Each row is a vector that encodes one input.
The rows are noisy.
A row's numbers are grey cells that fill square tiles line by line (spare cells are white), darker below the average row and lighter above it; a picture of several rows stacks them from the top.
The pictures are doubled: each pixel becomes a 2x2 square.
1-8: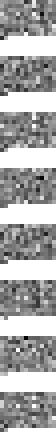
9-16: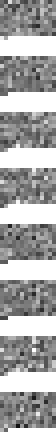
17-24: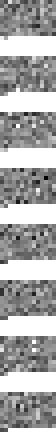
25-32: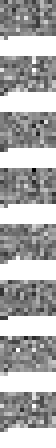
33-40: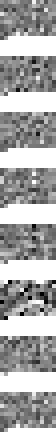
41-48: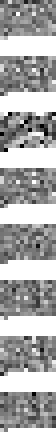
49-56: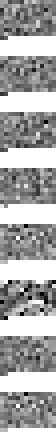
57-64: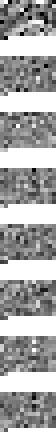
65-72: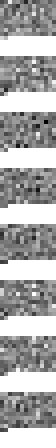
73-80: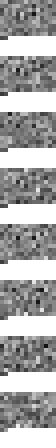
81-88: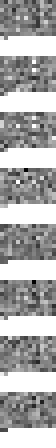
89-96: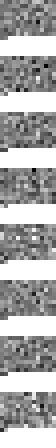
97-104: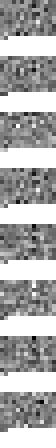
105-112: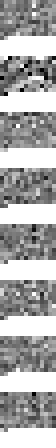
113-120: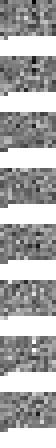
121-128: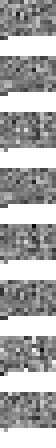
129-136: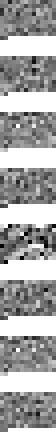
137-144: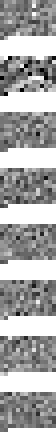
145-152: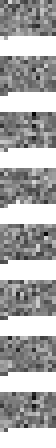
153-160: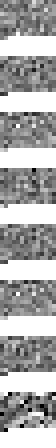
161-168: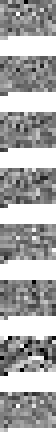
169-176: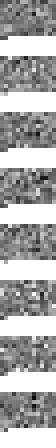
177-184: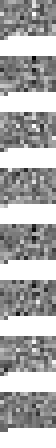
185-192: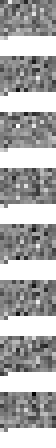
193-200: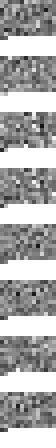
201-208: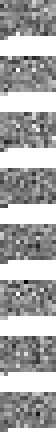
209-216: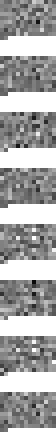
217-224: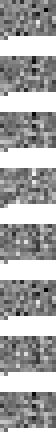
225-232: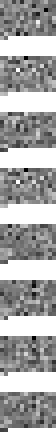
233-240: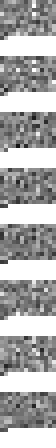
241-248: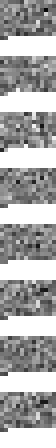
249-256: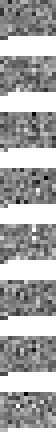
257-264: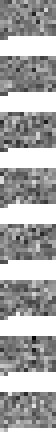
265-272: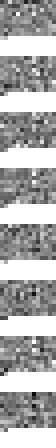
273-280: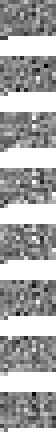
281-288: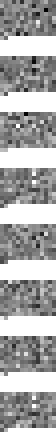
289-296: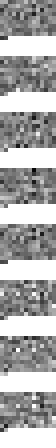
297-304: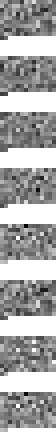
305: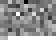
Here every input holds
a list of up to two points on a 10-point line.
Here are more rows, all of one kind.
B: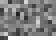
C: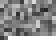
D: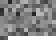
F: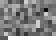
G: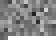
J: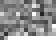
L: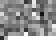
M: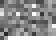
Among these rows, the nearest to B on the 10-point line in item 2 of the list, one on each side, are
D and F.
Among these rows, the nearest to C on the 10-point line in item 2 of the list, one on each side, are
G and L.
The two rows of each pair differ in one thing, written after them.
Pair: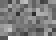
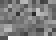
the place on the 10-point line in item 2 of the list
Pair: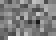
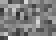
the place on the 10-point line in item 1 of the list
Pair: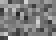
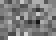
the place on the 10-point line in item 1 of the list
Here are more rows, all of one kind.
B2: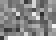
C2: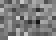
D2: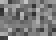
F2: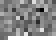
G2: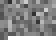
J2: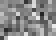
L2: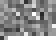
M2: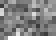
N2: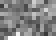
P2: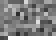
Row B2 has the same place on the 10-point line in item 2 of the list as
G2 and N2.
